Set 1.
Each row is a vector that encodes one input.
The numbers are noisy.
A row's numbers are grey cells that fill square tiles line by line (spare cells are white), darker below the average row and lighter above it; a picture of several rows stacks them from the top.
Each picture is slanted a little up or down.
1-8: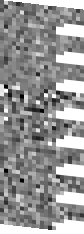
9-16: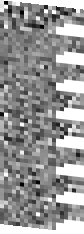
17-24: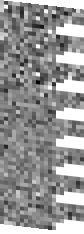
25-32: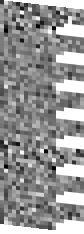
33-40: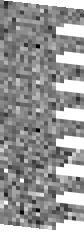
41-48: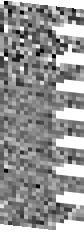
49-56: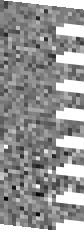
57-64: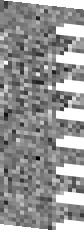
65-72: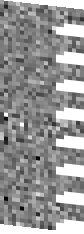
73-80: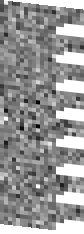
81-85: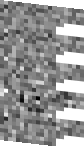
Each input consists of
either one of 5 labels, or a node of a 10-node tree.
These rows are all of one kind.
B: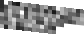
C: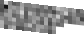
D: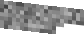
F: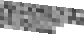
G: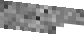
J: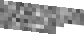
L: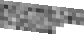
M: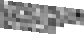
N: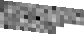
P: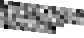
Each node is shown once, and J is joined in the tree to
D and M.
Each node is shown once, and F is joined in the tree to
D and L.
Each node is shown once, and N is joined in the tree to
G.
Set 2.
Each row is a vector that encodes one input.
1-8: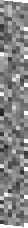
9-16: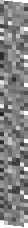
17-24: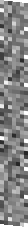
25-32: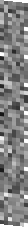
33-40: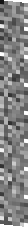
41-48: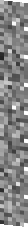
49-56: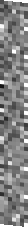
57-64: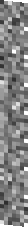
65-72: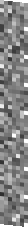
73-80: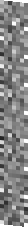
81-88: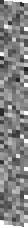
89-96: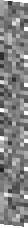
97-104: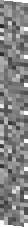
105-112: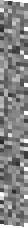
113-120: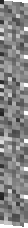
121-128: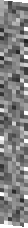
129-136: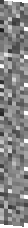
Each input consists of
either a point on a 14-point circle, or a point on a 16-point line.
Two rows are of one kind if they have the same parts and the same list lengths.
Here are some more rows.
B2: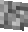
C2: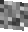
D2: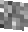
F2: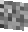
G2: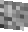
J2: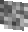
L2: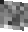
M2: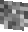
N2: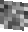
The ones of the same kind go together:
B2, D2, F2, G2
C2, J2, L2, M2, N2

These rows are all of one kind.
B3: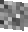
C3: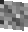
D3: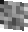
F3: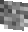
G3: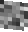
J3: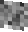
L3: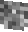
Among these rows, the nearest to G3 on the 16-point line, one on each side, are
B3 and L3.
